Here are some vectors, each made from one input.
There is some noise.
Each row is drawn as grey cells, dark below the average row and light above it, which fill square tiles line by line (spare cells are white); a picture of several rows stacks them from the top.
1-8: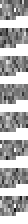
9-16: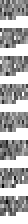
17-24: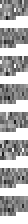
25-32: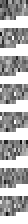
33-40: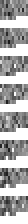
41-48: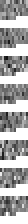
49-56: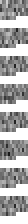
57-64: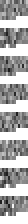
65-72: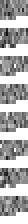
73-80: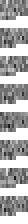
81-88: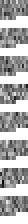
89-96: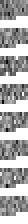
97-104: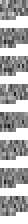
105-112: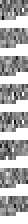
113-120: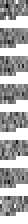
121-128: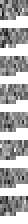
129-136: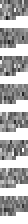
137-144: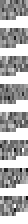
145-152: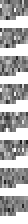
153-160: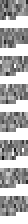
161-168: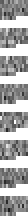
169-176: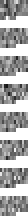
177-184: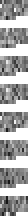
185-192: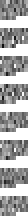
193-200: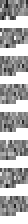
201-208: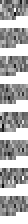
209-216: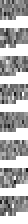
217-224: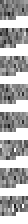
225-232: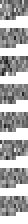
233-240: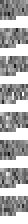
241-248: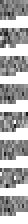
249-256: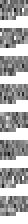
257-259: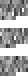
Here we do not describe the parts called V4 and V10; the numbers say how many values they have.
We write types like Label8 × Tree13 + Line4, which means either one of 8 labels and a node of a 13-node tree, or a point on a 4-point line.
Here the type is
((Bool × Bool × Bool + Unit) × Line12 + V10) × V4.
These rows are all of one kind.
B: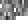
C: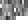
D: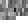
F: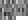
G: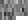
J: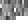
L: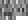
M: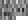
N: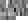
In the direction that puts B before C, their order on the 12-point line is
N, D, G, B, C, F, J, M, L.
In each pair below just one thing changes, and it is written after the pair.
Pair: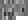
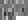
one of the three true/false values
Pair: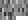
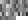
the value of V4
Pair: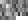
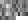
one of the three true/false values
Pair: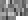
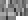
one of the three true/false values
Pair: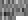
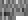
one of the three true/false values
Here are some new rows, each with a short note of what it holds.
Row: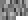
a point on a 12-point line and a value of V4
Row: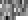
a point on a 12-point line, three true/false values and a value of V4
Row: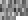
a point on a 12-point line, three true/false values and a value of V4
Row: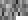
a point on a 12-point line and a value of V4
